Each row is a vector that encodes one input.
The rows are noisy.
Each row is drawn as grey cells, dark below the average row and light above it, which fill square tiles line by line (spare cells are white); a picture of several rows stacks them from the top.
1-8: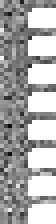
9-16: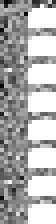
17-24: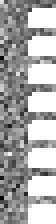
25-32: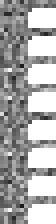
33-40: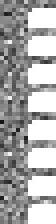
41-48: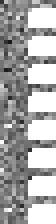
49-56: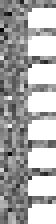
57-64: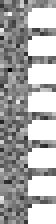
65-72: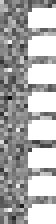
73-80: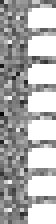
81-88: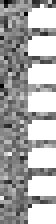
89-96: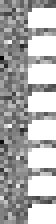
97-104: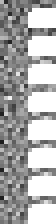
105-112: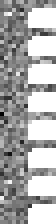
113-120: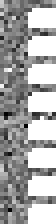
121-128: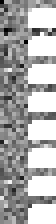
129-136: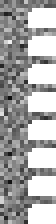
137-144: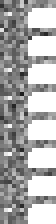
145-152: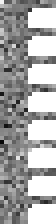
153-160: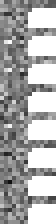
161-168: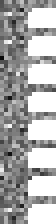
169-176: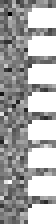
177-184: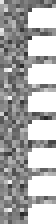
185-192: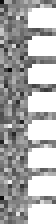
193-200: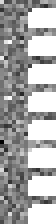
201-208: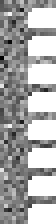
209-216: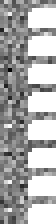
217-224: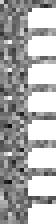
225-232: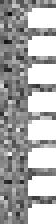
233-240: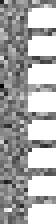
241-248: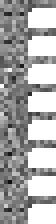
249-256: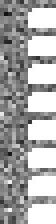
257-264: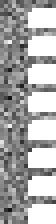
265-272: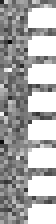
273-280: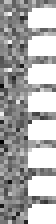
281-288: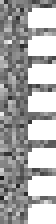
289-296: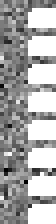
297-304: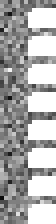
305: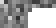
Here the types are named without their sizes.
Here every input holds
a list of points on a line.
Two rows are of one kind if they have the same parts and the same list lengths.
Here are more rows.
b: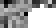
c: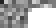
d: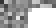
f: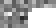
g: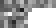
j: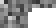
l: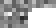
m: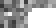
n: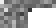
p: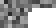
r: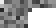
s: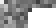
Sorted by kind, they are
b
c, d, f, g, l, m
j, n, p, r, s

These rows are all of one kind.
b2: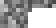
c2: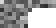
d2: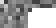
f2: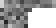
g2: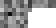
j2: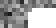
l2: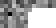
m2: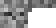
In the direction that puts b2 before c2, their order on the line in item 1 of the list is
l2, j2, g2, m2, b2, f2, d2, c2.
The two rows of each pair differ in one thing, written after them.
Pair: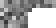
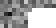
the place on the line in item 1 of the list
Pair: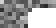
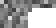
the place on the line in item 2 of the list
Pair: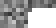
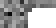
the place on the line in item 2 of the list
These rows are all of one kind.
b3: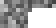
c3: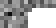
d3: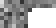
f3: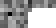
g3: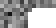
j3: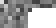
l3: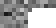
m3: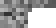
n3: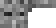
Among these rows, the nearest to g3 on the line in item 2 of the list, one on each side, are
c3 and d3.
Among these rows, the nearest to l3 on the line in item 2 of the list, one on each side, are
m3 and n3.
